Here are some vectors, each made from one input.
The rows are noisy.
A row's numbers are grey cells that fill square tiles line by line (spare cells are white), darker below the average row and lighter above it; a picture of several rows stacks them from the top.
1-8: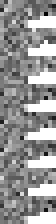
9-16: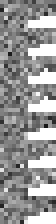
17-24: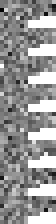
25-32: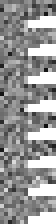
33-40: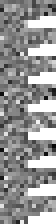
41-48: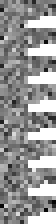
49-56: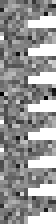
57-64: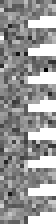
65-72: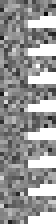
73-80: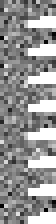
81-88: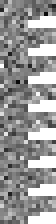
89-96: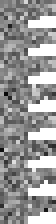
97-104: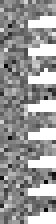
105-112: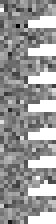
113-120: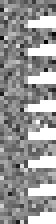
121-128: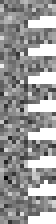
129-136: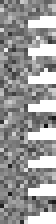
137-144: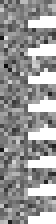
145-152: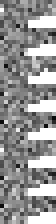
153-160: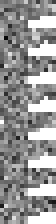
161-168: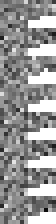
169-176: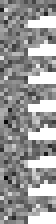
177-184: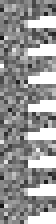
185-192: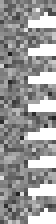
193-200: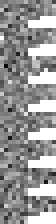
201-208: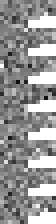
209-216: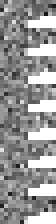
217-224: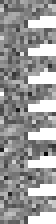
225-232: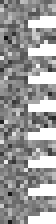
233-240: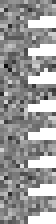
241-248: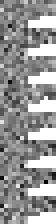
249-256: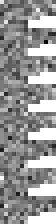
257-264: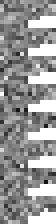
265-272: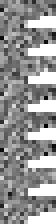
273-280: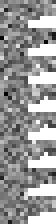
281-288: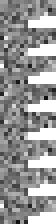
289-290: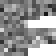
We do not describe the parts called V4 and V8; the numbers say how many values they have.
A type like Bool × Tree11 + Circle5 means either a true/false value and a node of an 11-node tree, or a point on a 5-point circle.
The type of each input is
Bool × (Line6 + V4) + V8.
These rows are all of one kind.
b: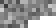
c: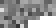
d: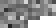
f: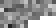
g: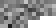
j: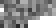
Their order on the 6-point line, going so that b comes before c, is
g, d, f, b, c, j.
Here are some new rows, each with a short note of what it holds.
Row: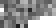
a point on a 6-point line and a true/false value
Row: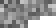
a point on a 6-point line and a true/false value
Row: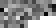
a value of V8
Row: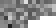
a point on a 6-point line and a true/false value
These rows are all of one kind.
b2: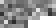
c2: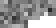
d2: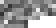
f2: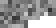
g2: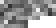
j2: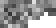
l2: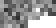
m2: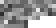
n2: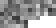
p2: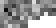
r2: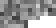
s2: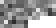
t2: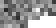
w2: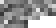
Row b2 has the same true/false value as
c2, f2, j2 and s2.
